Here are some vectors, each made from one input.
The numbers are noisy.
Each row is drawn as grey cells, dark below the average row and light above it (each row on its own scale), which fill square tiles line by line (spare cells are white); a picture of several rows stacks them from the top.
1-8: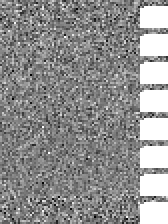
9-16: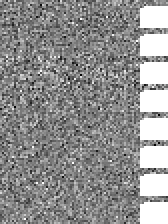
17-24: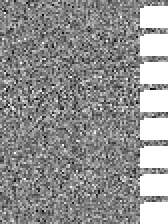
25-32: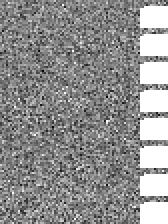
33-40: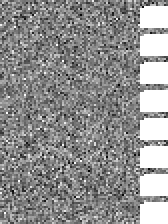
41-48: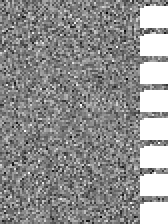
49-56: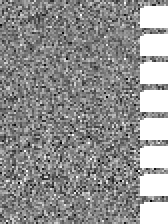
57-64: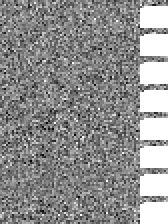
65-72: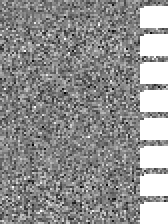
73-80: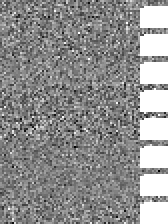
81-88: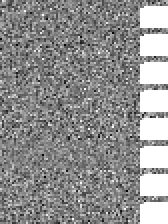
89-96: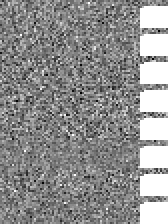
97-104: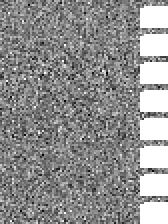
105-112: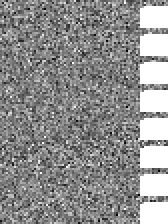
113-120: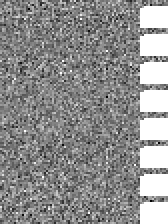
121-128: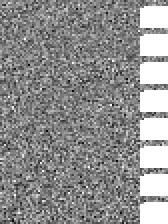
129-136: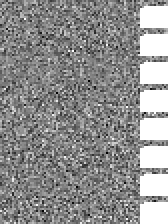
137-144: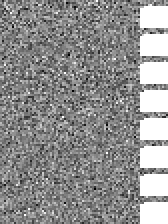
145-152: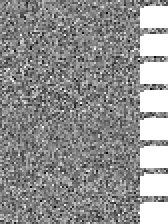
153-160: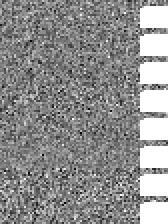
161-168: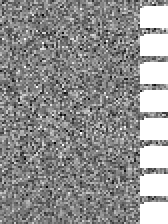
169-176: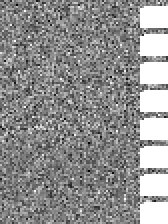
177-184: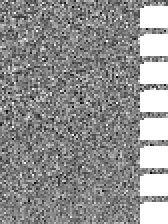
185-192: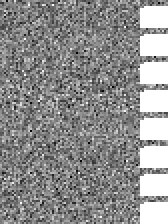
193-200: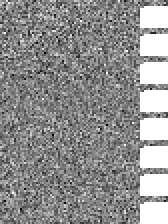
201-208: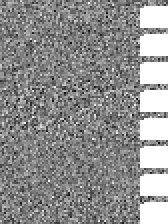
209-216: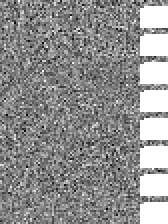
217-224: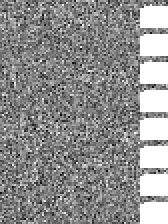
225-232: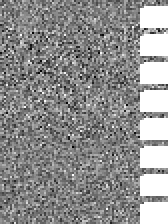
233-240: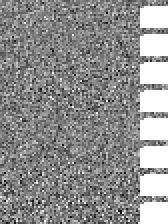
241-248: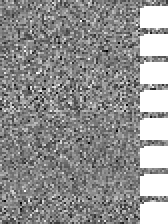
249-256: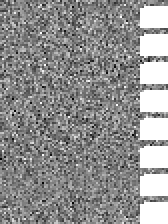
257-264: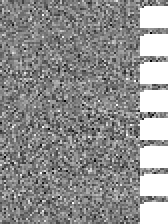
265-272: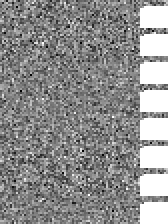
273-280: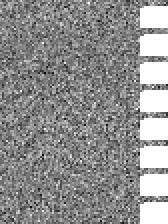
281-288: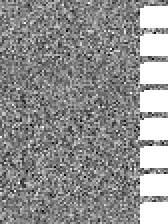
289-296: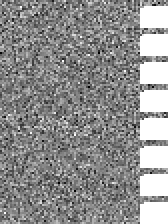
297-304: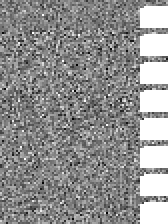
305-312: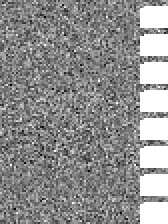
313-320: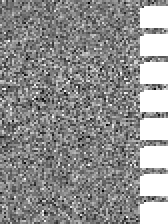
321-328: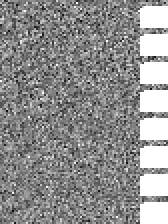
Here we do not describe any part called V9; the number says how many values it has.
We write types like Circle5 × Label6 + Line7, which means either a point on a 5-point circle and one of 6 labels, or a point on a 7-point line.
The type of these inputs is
(Line5 + Tree13) × V9.
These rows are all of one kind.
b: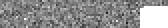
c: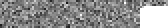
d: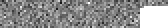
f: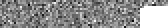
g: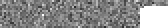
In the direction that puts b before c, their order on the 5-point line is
d, g, f, b, c.
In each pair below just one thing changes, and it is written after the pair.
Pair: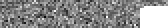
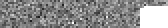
the value of V9
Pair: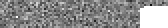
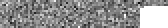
the value of V9
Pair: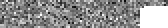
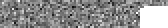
the place on the 5-point line
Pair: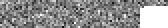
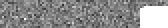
the value of V9
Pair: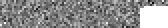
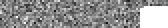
the value of V9
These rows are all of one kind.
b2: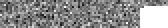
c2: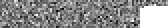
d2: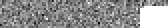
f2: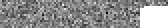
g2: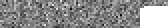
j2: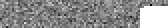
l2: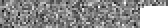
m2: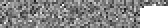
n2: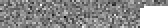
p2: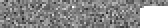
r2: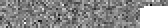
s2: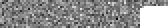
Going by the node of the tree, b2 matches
c2 and l2.
